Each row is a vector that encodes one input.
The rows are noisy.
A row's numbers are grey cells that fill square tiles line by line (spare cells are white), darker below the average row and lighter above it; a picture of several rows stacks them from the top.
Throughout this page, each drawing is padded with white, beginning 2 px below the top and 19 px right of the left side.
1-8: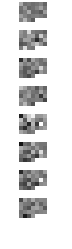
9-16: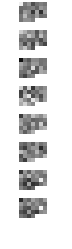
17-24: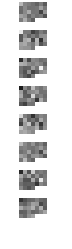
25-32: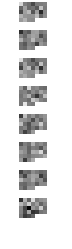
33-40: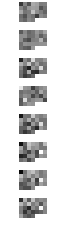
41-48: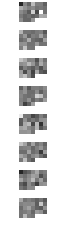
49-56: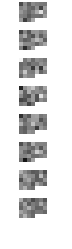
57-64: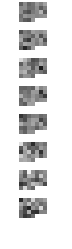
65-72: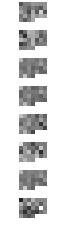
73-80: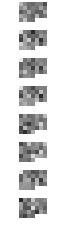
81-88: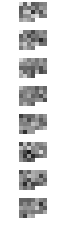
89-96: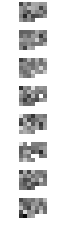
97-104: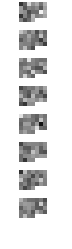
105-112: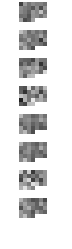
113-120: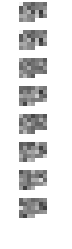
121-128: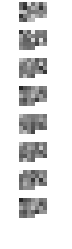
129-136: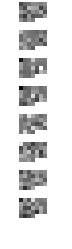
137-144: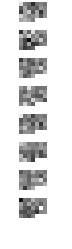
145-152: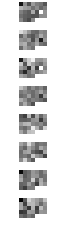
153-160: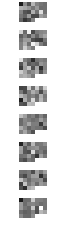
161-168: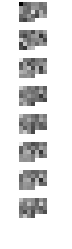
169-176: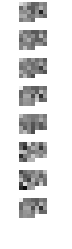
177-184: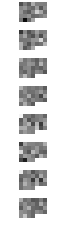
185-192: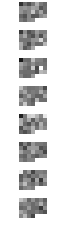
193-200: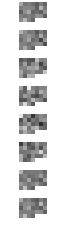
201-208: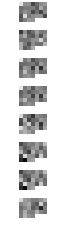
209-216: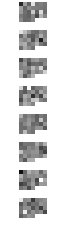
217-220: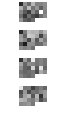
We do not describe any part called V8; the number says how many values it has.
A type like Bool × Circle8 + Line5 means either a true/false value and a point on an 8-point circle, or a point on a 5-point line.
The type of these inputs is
Bool × (Line6 + Line7) × (Tree9 + V8).
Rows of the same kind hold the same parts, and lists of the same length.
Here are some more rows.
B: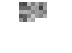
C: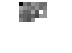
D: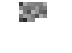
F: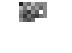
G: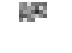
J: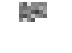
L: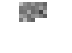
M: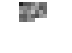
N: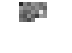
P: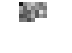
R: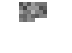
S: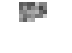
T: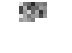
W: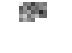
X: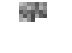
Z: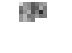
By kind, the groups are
B, D, S
C, F, M, N, P, R
G, J, L, X
T, W, Z

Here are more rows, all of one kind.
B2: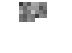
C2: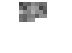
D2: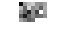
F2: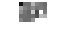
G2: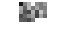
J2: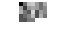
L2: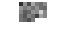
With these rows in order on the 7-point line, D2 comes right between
F2 and L2.
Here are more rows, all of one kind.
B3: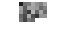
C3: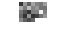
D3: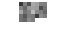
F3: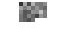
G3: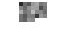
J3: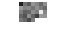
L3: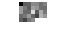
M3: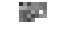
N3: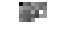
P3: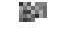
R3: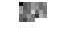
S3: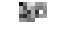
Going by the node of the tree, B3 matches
C3 and S3.
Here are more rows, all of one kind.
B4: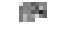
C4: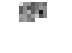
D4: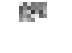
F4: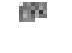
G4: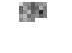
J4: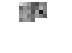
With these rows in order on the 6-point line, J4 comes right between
F4 and G4.
